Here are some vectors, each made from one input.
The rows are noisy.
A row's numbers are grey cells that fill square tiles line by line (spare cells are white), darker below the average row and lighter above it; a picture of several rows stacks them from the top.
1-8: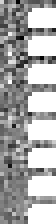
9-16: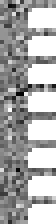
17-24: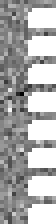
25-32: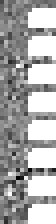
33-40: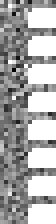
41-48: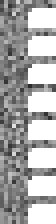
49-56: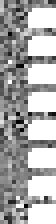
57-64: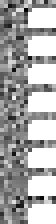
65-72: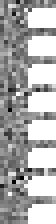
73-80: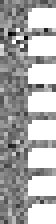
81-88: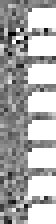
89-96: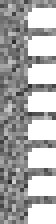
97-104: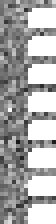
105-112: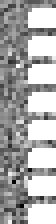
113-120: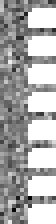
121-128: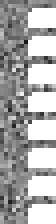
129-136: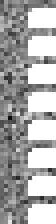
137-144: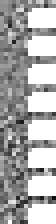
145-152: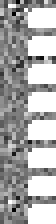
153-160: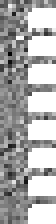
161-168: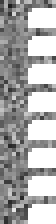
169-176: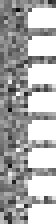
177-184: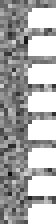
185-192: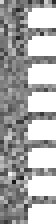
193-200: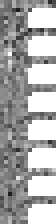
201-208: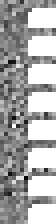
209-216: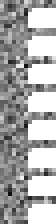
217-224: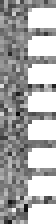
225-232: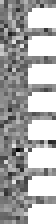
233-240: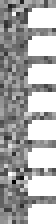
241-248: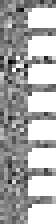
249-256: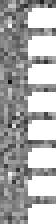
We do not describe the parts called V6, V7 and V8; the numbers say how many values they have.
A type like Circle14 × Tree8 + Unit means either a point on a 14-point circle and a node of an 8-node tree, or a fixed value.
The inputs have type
Bool × Line5 × V6 + Line4 × V7 + V8.
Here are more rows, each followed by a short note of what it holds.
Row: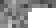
a point on a 4-point line and a value of V7
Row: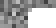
a point on a 4-point line and a value of V7
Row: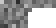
a value of V8
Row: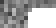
a point on a 4-point line and a value of V7
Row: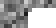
a value of V8
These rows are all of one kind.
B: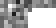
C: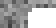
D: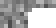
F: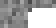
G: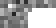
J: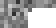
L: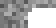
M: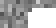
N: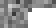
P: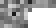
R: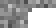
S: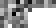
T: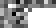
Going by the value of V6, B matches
C, G, L and R.
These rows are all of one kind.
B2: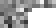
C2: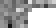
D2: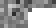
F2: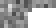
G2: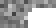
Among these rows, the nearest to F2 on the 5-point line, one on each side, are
C2 and D2.
